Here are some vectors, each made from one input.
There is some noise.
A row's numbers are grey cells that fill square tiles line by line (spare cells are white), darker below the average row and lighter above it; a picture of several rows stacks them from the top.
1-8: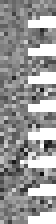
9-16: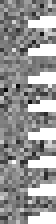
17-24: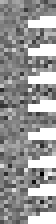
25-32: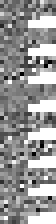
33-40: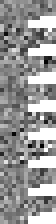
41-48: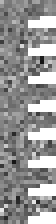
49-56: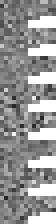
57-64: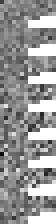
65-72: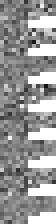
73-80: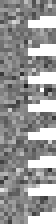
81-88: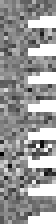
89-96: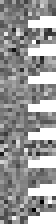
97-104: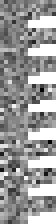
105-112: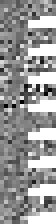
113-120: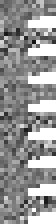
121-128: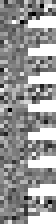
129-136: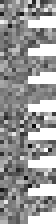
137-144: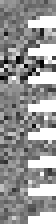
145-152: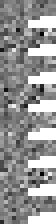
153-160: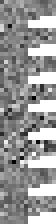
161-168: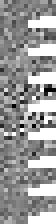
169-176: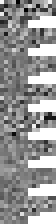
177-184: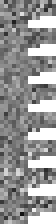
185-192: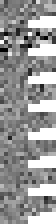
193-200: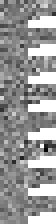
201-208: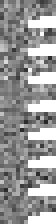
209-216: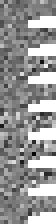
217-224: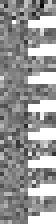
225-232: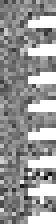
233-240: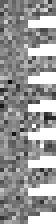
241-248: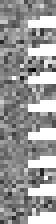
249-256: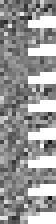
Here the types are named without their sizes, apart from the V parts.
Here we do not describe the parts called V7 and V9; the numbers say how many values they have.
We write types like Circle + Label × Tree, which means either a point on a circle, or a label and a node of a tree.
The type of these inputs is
(Circle + V9) × Label × V7.
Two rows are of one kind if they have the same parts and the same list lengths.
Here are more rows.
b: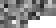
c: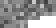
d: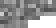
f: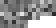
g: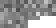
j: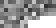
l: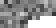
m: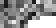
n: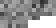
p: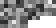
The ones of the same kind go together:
b, c, d, j, n, p
f, g, l, m

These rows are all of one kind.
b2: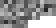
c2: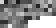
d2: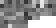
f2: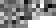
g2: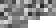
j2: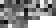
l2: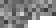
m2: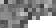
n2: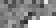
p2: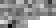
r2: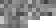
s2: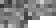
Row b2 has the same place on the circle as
g2, m2 and n2.
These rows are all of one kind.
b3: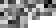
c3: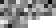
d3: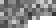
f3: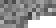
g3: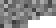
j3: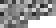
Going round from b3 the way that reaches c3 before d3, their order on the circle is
b3, c3, d3, f3, g3, j3.
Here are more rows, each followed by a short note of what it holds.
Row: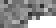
a point on a circle, a label and a value of V7
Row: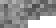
a label, a value of V7 and a value of V9
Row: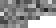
a label, a value of V7 and a value of V9
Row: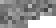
a label, a value of V7 and a value of V9
